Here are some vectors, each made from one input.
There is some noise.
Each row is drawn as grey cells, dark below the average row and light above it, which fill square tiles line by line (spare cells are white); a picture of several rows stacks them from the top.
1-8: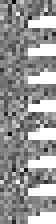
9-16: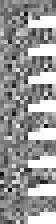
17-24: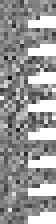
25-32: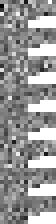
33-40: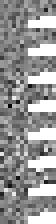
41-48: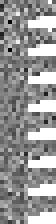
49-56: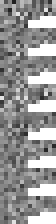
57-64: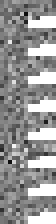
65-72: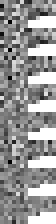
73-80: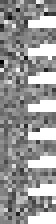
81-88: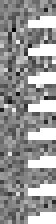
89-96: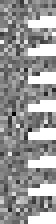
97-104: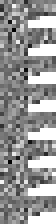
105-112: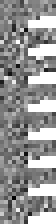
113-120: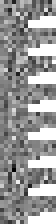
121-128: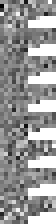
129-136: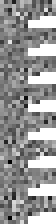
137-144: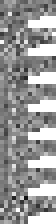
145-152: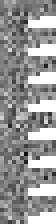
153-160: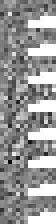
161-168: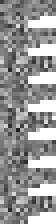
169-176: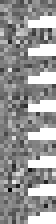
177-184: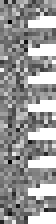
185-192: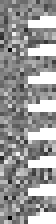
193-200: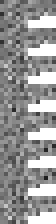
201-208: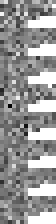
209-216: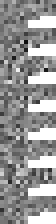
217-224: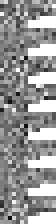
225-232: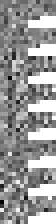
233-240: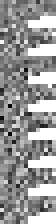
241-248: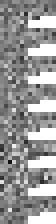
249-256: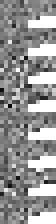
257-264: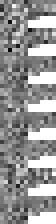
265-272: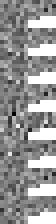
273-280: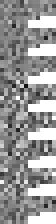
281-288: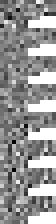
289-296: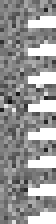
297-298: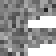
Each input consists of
either a point on an 8-point circle and a true/false value, or a point on a 14-point circle, or a fixed value.
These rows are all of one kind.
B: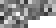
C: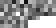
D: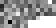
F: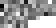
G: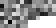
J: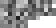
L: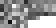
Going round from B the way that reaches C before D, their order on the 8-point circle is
B, C, F, D, L, G, J.
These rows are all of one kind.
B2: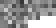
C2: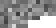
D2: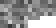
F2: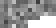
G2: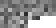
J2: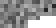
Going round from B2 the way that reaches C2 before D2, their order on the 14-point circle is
B2, J2, F2, C2, G2, D2.
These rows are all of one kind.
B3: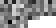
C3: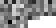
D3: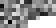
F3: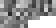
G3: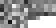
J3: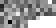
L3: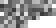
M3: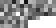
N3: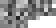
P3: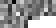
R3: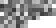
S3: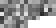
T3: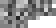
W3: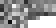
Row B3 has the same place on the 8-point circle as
C3, G3 and W3.
